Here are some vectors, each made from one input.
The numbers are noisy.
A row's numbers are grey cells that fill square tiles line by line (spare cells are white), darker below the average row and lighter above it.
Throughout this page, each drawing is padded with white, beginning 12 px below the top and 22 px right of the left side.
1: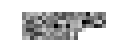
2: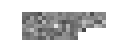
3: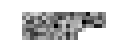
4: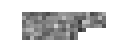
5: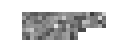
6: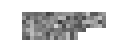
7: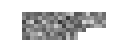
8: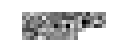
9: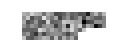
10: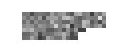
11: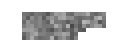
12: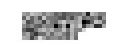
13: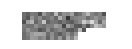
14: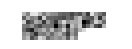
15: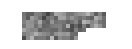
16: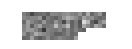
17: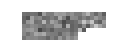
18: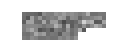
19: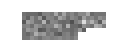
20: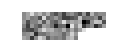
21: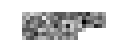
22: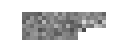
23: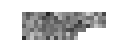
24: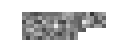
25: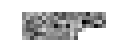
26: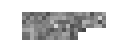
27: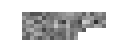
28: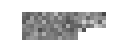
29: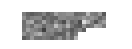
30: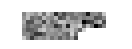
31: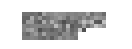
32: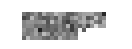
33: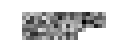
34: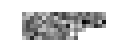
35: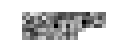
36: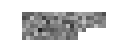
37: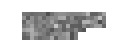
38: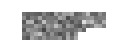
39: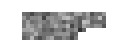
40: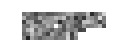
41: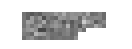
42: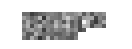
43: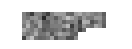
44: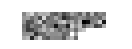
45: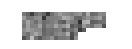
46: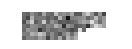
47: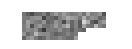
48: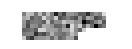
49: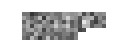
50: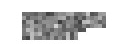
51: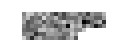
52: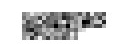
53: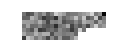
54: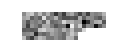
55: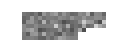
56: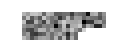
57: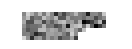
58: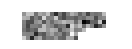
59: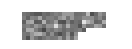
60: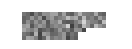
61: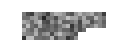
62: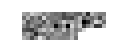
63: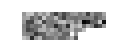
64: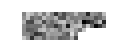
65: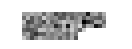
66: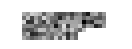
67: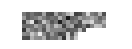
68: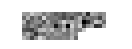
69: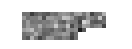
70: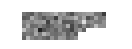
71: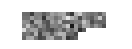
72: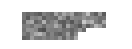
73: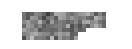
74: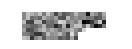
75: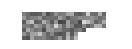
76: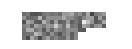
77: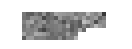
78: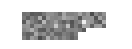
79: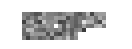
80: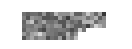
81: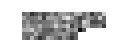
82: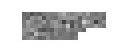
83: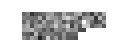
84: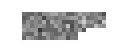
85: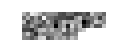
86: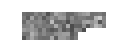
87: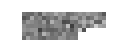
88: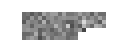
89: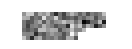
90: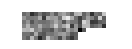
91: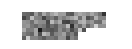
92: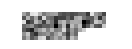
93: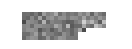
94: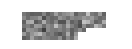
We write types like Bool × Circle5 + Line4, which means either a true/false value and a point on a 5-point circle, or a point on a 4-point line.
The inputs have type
Line4 × (Tree7 + Unit) + Line6.
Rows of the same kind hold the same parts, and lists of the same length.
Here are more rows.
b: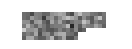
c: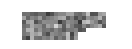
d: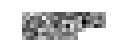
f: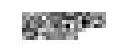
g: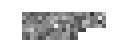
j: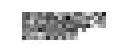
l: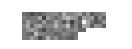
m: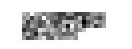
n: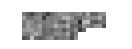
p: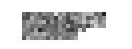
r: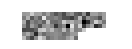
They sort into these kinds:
b, c, g, n
d, f, m, r
j, l, p

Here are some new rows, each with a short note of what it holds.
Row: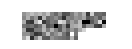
a point on a 6-point line
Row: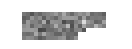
a point on a 4-point line and a node of a 7-node tree
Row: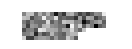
a point on a 6-point line
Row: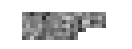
a point on a 4-point line
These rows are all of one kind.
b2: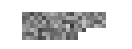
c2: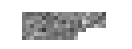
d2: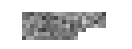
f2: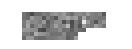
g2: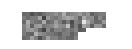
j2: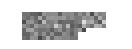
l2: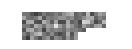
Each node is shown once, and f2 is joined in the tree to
c2.
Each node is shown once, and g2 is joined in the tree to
j2 and l2.
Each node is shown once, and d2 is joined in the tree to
b2.
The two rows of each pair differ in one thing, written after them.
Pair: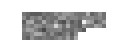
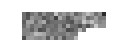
the node of the tree
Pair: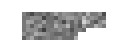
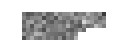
the node of the tree
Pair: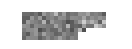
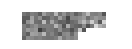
the node of the tree
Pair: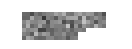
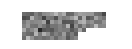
the place on the 4-point line
